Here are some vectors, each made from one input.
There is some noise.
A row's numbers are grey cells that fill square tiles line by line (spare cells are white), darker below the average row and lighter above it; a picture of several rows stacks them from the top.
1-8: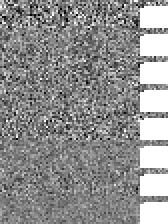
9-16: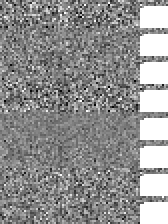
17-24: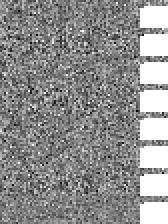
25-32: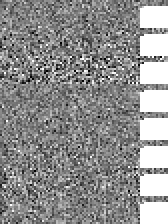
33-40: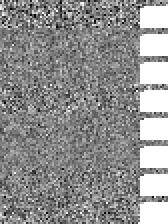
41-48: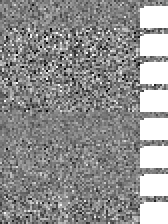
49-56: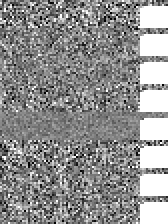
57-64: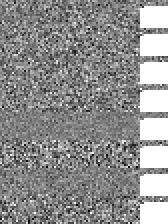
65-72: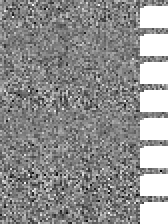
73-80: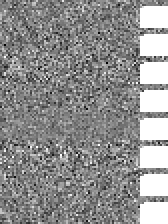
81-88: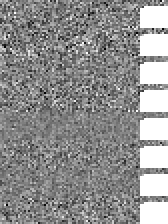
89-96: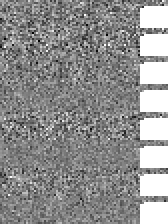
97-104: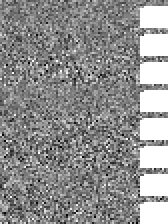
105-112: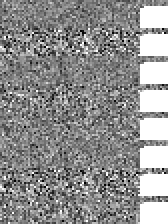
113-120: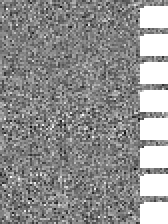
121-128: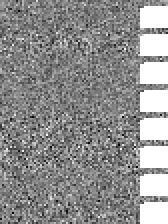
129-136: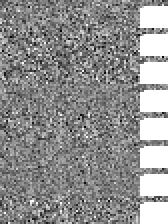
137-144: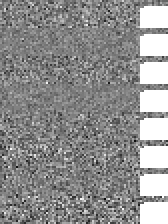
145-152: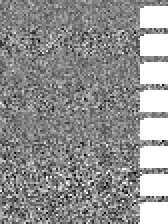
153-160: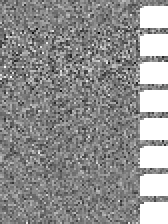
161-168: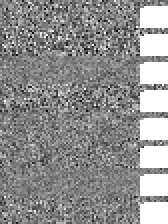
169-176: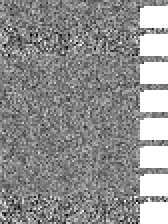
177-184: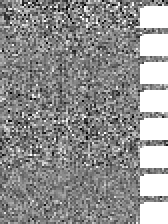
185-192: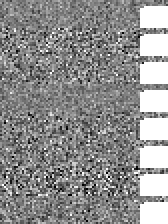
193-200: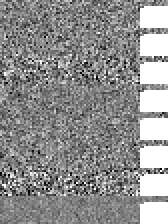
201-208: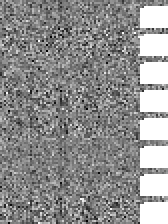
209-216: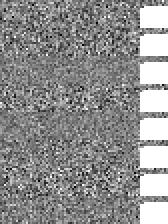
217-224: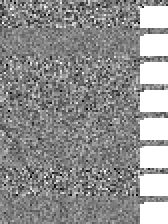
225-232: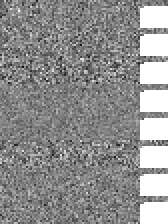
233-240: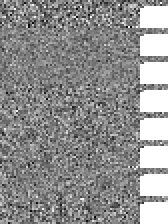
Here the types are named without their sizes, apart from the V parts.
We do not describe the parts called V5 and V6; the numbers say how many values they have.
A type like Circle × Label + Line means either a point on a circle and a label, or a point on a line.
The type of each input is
(Bool × Bool × Bool + V6) × Label + V5.
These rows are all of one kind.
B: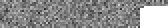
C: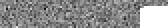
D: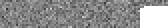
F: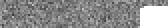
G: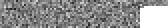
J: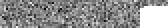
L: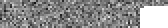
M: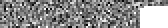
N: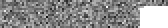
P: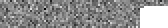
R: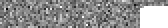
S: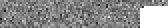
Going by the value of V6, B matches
C, M, N and P.
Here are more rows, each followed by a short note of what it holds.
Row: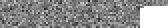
a label and a value of V6
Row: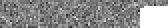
a value of V5
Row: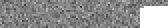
a label and three true/false values
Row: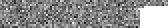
a label and three true/false values
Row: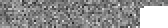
a label and three true/false values
